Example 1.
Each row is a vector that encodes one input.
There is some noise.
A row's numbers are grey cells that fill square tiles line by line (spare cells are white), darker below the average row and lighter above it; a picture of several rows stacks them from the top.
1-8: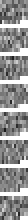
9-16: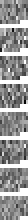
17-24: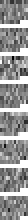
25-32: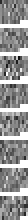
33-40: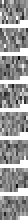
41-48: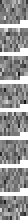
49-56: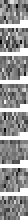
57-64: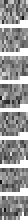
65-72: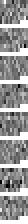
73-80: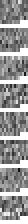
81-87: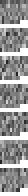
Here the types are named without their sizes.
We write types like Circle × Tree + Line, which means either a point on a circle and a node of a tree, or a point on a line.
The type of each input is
Bool × Bool × Bool × (Circle + Line).
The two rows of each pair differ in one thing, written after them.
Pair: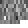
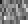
one of the three true/false values
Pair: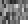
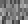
the place on the line
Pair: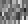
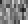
the place on the line
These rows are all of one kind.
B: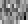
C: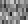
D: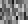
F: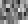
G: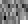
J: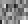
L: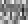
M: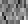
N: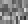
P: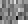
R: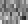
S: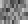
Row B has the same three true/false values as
C, D, N and R.
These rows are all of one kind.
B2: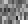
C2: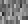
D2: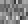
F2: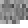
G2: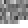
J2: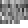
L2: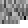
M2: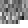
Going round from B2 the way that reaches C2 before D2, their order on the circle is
B2, C2, G2, M2, F2, L2, D2, J2.
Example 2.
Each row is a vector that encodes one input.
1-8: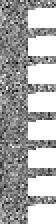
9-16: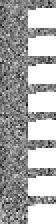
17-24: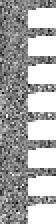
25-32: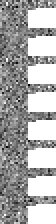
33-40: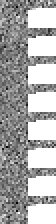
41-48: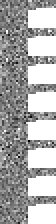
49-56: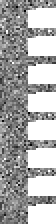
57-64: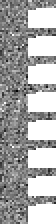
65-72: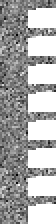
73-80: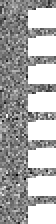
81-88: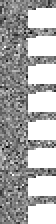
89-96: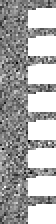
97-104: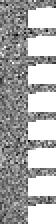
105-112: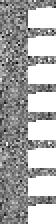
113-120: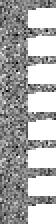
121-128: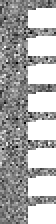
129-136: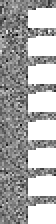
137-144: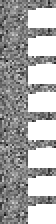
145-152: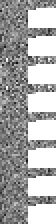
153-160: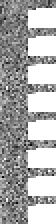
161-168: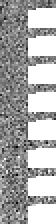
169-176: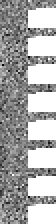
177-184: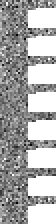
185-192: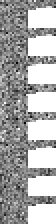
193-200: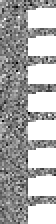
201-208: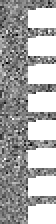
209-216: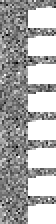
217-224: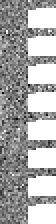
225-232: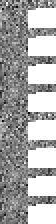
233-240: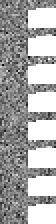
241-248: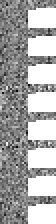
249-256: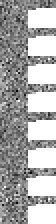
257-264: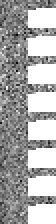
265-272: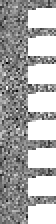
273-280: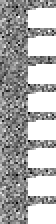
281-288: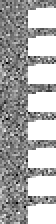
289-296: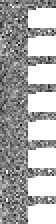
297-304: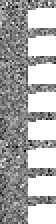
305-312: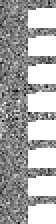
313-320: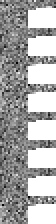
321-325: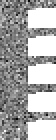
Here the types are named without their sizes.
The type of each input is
Bool × (Tree + Unit) + Line.
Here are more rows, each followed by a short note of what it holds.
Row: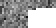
a node of a tree and a true/false value
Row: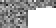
a true/false value
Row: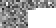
a point on a line
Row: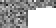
a true/false value
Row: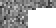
a node of a tree and a true/false value
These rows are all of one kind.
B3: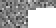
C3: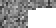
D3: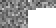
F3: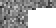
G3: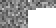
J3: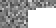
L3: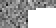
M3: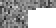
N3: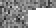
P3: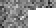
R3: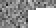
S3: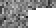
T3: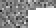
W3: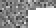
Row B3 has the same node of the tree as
M3, N3, T3 and W3.
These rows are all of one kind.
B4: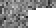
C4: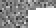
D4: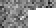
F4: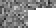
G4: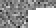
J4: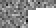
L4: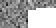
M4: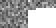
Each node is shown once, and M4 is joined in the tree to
D4, F4 and J4.
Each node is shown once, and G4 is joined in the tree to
C4 and J4.
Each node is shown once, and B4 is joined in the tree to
L4.
